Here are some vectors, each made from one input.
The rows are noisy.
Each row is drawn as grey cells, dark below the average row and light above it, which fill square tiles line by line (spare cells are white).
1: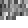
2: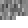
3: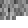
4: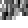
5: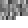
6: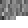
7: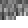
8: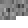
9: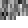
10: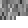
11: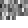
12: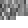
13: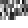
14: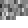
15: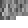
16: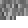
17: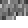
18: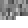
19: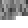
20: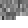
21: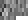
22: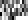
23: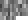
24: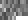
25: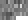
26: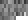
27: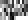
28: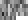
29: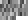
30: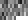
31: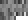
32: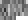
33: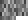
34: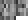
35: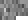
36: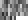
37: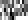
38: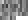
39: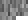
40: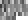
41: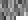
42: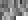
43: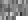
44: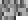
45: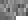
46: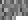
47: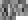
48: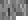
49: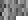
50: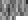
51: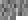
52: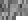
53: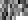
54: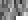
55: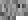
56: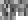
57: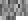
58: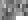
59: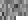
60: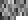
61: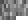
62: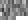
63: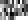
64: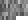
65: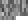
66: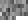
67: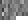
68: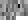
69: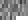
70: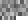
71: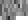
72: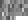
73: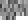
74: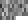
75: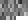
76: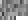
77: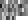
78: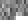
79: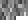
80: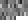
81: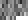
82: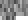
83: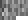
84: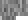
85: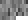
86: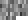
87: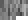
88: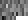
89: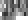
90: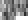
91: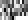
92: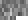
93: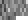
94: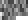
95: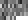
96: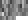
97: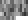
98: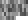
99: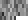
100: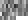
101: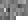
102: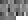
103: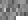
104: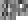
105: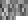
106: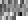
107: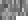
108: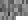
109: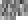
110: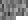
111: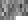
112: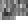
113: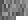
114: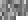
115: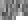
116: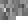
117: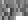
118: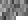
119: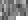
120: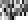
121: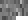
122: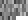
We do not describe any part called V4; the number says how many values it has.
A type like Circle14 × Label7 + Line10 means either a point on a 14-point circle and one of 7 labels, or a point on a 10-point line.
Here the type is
List2(Bool × V4).
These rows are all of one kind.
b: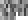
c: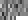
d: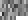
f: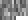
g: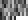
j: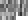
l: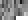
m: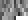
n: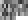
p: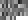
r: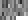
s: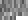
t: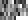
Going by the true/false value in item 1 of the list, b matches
n and t.
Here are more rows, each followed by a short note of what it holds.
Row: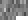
a list of two items
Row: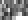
a list of two items
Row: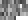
a list of one item
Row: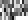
the empty list
